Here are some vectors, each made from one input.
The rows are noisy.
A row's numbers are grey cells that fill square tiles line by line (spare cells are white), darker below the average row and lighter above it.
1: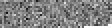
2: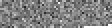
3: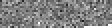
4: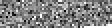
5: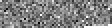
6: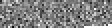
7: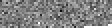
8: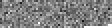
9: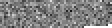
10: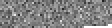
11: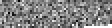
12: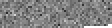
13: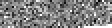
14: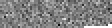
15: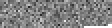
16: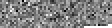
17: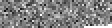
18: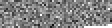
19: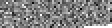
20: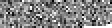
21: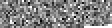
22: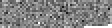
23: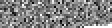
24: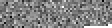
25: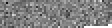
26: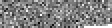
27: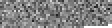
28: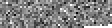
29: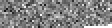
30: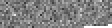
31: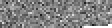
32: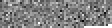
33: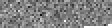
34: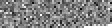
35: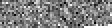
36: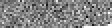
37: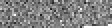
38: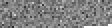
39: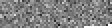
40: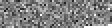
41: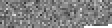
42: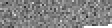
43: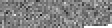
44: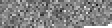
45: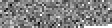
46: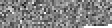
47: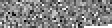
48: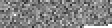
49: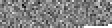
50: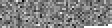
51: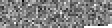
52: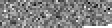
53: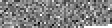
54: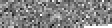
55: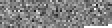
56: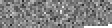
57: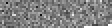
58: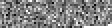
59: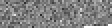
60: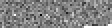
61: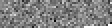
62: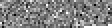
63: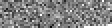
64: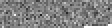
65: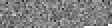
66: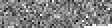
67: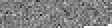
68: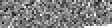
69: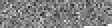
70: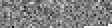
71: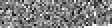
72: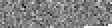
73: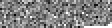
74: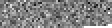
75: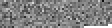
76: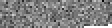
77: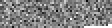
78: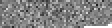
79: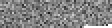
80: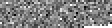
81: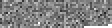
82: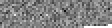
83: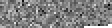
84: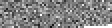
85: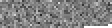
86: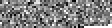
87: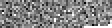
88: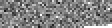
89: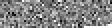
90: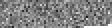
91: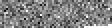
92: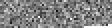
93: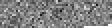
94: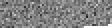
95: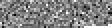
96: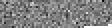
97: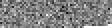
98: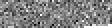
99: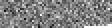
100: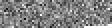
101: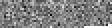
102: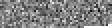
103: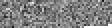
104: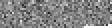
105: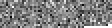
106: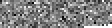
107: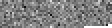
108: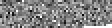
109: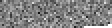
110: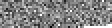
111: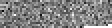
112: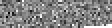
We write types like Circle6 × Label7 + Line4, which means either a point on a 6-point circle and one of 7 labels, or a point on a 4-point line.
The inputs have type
Label4 × Label4 × (Label4 + Line6).
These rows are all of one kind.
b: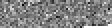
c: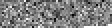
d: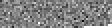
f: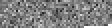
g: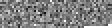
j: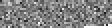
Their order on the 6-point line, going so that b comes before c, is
d, j, b, g, f, c.
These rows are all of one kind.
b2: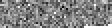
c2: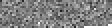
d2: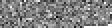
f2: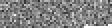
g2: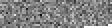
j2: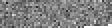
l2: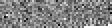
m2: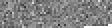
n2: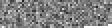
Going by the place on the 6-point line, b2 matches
g2 and n2.
